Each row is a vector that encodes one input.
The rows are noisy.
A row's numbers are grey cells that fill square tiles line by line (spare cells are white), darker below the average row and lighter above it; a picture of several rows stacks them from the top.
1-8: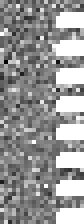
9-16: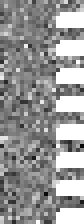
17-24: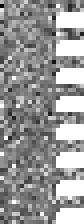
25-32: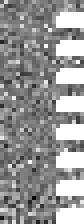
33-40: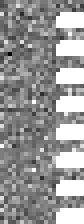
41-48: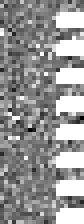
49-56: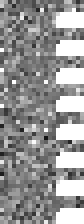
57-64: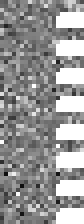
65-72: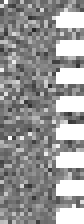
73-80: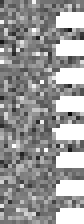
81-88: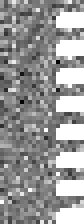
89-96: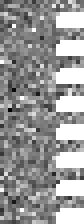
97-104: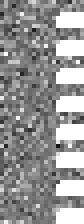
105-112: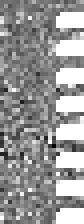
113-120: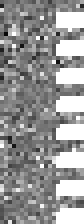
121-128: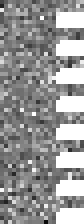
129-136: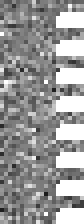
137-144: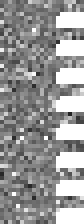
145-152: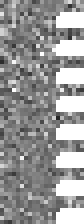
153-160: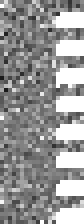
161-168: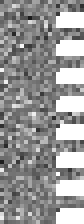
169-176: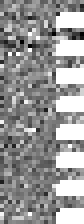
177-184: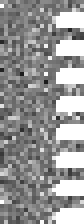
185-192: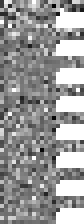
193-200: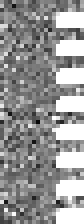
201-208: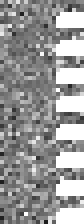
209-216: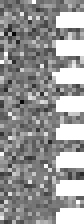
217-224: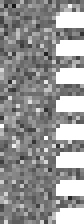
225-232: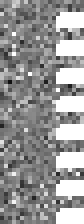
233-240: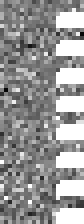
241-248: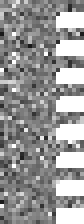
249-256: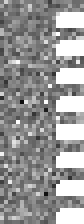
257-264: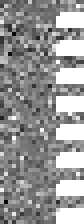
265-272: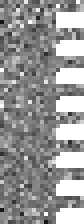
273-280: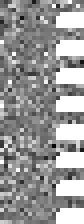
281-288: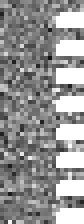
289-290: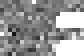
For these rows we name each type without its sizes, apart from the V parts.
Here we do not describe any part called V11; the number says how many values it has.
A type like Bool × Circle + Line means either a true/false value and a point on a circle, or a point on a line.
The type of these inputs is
(Bool × Circle + Unit) × V11 + Line × Line.
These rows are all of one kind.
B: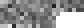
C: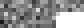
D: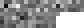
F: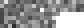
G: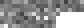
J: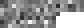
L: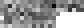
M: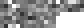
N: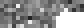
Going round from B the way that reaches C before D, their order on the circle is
B, C, N, D, J, G, M, F, L.
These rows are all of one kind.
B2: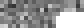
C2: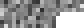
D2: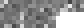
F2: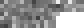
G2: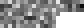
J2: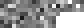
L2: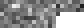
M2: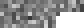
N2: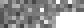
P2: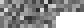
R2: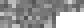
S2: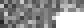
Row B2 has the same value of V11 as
C2, M2 and S2.
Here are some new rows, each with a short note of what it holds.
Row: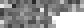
a point on each of two lines
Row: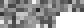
a value of V11
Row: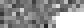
a point on each of two lines
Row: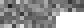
a point on a circle, a true/false value and a value of V11
